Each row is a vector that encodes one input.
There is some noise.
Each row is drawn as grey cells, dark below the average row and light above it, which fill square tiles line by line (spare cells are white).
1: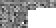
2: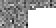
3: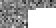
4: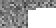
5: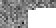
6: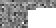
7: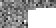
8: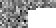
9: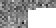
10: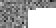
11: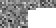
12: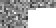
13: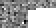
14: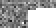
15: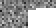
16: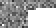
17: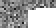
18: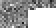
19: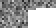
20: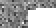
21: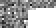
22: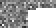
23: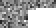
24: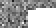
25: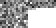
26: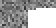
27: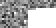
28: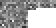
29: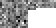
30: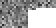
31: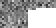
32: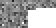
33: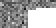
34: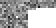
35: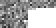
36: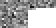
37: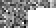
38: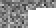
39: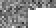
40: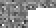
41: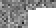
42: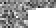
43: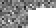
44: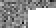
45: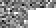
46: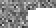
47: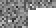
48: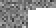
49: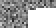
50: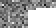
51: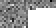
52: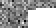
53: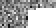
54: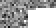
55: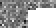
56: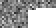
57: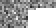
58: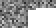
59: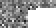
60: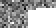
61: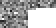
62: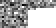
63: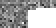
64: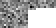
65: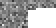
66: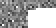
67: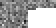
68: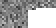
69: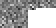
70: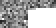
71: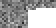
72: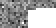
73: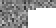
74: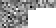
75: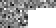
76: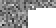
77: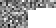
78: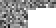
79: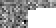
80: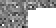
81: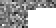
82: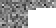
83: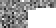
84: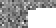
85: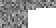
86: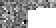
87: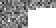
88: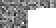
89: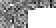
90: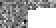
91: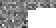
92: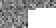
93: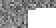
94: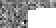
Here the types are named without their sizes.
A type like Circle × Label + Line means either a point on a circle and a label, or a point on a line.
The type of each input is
Circle + Label + Line.
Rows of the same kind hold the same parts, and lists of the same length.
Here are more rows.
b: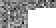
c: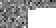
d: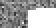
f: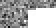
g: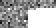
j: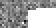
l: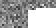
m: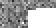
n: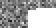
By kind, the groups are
b, c, l
d, j, m, n
f, g

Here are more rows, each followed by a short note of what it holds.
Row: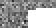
a point on a line
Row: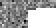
a point on a line
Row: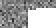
a point on a circle
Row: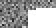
a point on a circle
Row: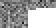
a point on a circle
